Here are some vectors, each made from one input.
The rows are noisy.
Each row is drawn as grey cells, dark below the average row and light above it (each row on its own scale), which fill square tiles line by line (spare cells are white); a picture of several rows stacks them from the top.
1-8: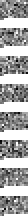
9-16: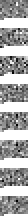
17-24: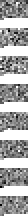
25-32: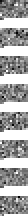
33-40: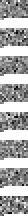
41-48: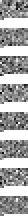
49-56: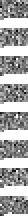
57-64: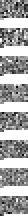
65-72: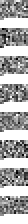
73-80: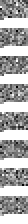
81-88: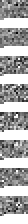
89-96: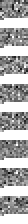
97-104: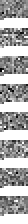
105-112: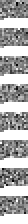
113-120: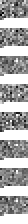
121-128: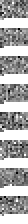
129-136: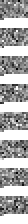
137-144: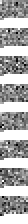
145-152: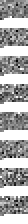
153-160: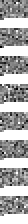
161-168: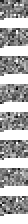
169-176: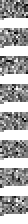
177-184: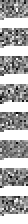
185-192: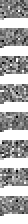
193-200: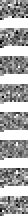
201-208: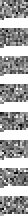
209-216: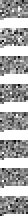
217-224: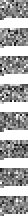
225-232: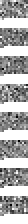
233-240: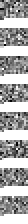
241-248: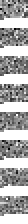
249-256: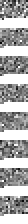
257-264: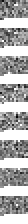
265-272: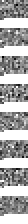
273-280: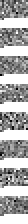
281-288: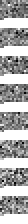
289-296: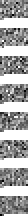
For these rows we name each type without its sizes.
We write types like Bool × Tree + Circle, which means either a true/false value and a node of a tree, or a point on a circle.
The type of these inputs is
(Bool × Bool × Bool + Label × Label × Line) × Line.
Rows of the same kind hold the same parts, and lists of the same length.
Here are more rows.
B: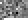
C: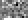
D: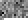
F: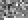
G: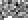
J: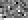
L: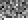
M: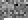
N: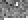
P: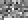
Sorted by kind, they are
B, C, D, G, J, M, P
F, L, N

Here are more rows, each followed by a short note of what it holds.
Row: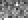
two labels and a point on each of two lines
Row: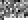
two labels and a point on each of two lines
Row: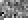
a point on a line and three true/false values
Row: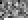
two labels and a point on each of two lines
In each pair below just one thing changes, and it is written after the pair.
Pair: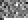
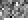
the place on one of the two lines
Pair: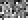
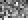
the place on one of the two lines
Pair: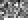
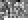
one of the two labels
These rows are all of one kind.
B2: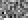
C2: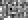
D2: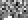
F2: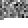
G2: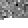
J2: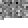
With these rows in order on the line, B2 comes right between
D2 and F2.
